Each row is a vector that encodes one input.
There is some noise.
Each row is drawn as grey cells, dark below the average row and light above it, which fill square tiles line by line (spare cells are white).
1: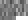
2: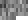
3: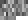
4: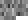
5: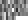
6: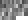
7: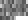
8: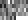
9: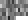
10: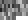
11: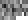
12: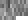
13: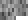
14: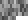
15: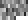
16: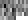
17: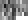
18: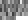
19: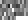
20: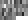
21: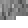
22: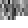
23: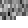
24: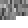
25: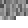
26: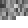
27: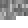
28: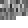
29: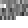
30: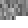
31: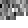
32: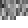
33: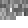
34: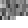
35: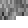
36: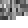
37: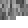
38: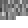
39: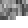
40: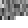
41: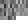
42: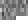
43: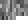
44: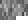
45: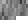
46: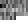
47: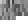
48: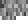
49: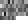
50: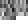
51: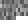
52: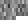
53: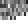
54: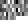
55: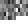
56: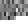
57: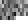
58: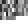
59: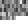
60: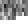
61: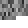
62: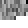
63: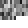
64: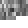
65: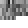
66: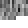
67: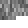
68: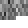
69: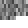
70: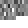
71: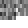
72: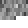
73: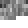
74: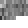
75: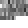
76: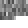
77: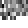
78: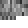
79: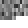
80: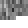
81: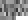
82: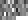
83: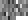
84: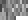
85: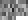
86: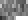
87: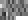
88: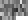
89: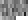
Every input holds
a point on each of two 3-point lines and three true/false values.
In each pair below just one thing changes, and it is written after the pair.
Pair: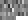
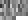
the place on one of the two 3-point lines
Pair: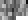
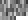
the place on one of the two 3-point lines
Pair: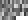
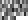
the place on one of the two 3-point lines
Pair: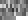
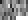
one of the three true/false values
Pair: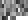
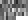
one of the three true/false values
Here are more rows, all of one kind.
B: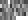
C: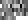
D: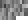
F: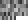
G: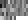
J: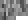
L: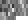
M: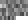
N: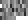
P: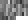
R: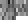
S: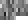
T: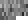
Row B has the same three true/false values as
G and N.
